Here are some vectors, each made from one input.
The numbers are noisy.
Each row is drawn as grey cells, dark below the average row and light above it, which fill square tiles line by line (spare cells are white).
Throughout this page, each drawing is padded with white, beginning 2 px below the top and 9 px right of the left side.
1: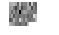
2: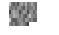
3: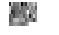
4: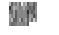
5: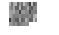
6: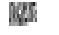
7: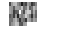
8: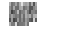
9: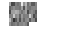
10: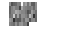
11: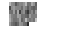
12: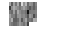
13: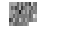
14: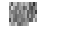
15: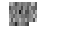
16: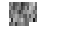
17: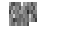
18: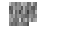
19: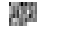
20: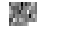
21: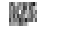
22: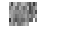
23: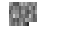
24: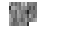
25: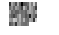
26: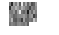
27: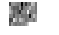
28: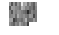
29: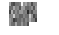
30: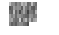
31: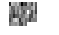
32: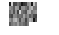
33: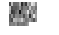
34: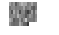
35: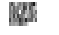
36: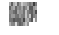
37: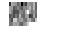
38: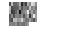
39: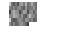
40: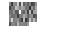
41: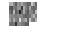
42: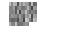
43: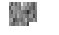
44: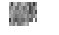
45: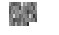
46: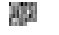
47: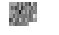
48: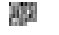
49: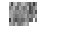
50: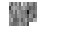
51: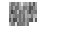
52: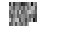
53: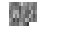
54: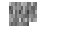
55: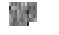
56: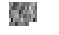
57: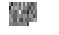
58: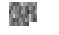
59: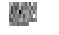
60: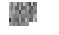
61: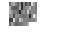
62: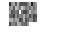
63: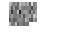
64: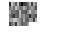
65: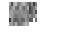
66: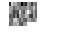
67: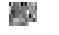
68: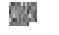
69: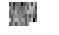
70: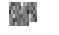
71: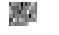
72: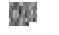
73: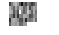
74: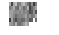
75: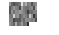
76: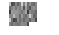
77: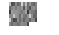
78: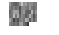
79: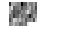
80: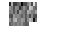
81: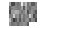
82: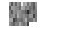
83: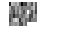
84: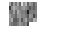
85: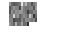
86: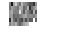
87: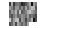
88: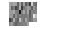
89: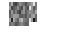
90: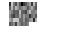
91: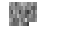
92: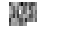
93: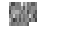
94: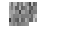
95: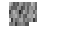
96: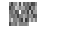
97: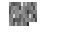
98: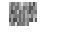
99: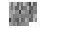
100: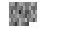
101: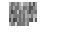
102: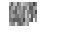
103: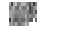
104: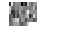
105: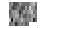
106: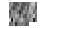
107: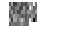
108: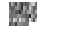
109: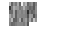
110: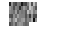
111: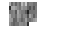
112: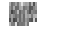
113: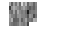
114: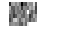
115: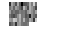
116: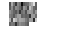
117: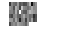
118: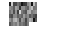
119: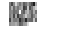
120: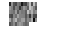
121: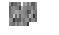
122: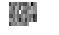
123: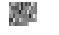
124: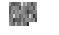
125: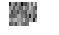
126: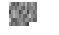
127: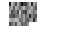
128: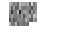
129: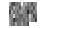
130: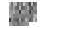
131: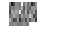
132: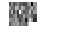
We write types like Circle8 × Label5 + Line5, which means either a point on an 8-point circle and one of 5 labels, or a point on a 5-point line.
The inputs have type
Circle10 × (Label6 + Tree9).
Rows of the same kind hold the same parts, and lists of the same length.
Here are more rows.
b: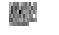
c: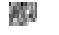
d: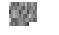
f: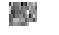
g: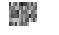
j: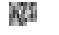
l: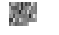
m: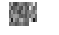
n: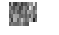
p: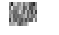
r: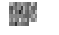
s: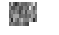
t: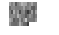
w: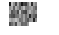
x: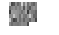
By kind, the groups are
b, c, f, j, l, p
d, g, m, n, r, s, t, w, x

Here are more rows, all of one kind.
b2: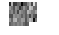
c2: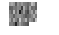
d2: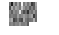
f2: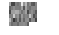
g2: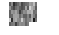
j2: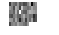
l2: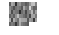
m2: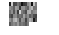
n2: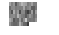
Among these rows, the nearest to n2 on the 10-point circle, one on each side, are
c2 and f2.
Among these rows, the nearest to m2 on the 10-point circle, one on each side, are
b2 and j2.
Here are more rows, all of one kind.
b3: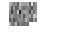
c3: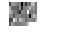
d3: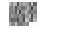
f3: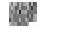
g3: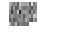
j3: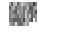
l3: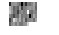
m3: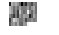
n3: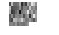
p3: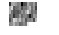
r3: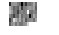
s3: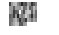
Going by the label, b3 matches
g3 and n3.
